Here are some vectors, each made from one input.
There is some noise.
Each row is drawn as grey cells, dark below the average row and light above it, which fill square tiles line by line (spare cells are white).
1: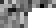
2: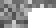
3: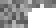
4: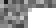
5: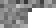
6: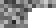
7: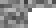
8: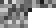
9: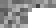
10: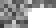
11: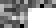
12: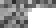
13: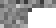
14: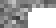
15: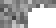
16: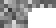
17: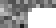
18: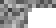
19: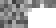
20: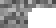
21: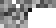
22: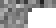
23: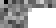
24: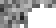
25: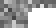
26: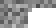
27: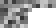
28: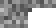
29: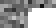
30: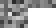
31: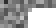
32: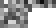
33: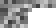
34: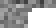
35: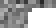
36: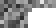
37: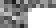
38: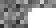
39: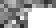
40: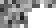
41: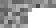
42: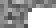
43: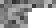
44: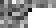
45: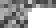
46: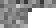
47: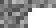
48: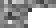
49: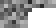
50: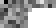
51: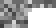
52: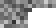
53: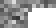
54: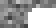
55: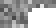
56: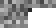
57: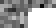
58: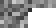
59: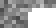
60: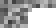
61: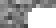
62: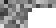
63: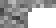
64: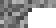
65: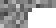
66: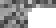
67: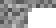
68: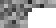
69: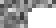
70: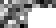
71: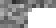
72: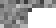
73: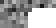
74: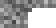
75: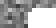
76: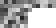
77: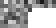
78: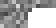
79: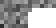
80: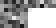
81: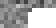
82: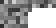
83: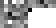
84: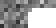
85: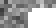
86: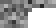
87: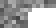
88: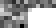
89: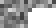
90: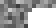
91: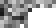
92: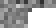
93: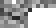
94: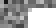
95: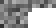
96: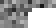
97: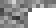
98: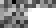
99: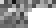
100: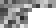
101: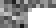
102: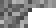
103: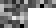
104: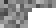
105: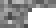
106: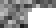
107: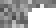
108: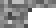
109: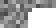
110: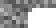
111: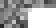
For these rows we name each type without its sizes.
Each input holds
a point on a circle and a true/false value.
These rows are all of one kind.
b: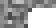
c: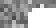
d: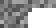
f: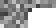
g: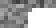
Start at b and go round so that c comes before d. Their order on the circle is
b, g, c, f, d.
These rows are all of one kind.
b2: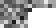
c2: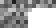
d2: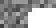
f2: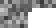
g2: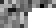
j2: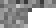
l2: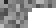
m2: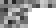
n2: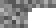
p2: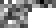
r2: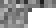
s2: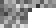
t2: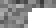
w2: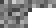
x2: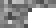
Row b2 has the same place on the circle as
f2, n2, p2 and x2.
